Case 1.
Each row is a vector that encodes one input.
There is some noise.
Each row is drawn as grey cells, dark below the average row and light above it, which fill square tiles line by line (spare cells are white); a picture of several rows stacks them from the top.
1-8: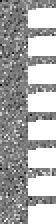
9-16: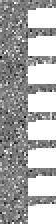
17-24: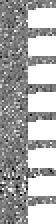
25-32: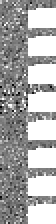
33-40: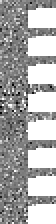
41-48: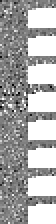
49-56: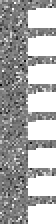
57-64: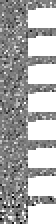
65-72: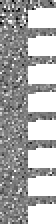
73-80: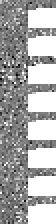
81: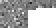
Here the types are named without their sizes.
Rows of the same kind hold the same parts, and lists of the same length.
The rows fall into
3 kinds.
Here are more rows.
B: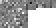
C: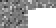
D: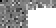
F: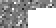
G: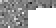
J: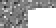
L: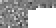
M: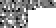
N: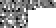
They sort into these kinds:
B, F, G, L
C, D, J
M, N

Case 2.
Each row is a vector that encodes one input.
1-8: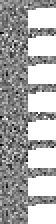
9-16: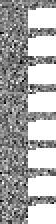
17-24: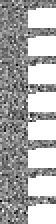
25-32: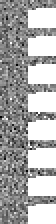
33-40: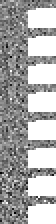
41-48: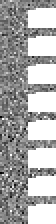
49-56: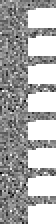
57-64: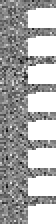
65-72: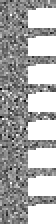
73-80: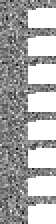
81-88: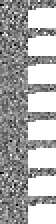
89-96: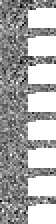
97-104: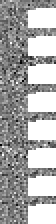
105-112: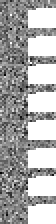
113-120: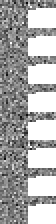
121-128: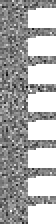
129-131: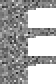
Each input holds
either a point on a 9-point line, or a point on a 14-point line.
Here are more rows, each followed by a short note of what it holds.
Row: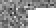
a point on a 14-point line
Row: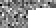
a point on a 9-point line
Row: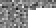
a point on a 14-point line
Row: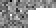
a point on a 14-point line
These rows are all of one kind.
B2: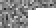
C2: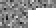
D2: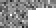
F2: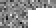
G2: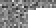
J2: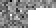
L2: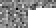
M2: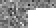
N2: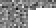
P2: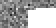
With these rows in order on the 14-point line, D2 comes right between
F2 and J2.
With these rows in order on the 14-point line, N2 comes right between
G2 and L2.
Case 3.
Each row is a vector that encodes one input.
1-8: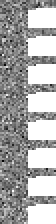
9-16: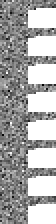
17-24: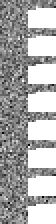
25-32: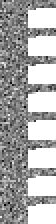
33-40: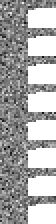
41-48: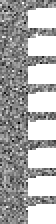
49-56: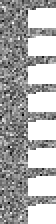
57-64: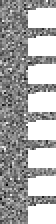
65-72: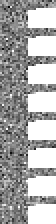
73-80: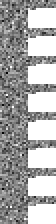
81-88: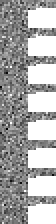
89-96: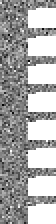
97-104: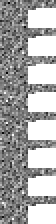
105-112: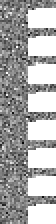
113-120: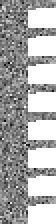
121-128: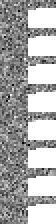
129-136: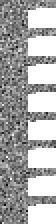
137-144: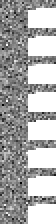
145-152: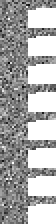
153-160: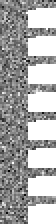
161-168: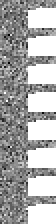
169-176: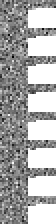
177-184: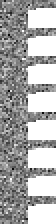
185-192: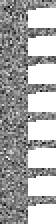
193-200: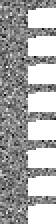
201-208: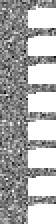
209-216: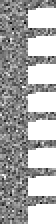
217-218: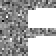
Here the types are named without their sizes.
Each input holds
a point on a circle and a point on a line.
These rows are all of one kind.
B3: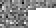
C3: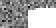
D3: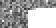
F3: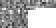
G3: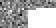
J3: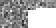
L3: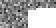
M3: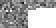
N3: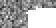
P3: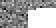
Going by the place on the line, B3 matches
D3, F3, J3 and M3.
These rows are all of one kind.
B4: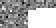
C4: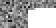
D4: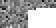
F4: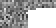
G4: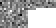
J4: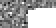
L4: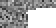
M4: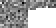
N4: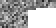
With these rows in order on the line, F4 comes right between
L4 and N4.
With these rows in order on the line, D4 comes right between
G4 and L4.
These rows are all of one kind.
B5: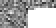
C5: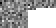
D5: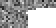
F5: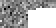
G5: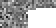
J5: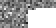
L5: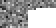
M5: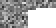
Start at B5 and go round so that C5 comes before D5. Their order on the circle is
B5, J5, M5, C5, D5, L5, G5, F5.
